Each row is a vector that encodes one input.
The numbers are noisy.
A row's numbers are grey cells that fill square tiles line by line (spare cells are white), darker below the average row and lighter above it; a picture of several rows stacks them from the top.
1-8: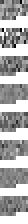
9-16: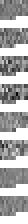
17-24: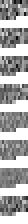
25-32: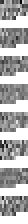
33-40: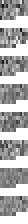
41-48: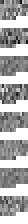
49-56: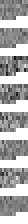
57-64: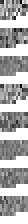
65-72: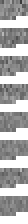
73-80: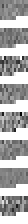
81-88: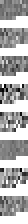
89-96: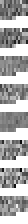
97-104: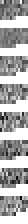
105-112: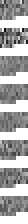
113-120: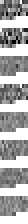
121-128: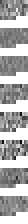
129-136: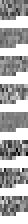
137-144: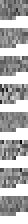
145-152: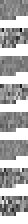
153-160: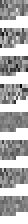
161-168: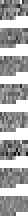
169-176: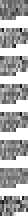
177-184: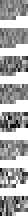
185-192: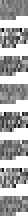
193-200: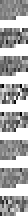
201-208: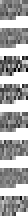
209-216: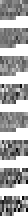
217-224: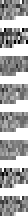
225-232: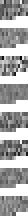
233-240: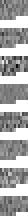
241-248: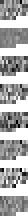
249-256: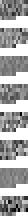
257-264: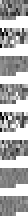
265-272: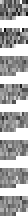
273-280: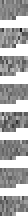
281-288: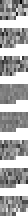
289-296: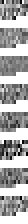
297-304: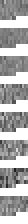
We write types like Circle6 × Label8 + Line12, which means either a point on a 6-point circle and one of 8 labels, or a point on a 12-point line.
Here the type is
Circle6 × Circle6 × Circle8 + Unit.
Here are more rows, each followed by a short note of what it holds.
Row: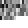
a point on each of two 6-point circles and a point on an 8-point circle
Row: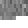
a point on each of two 6-point circles and a point on an 8-point circle
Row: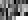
a fixed value
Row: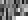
a fixed value
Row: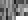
a fixed value
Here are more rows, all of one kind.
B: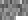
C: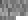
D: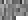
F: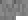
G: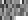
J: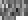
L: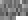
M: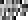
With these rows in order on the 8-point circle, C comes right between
D and F.
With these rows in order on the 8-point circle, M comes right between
G and J.
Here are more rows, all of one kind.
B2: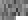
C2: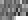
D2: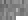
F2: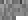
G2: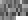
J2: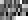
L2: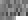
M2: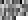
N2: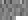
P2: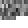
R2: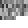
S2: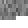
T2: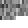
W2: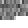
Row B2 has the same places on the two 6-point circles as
G2, J2, S2 and W2.
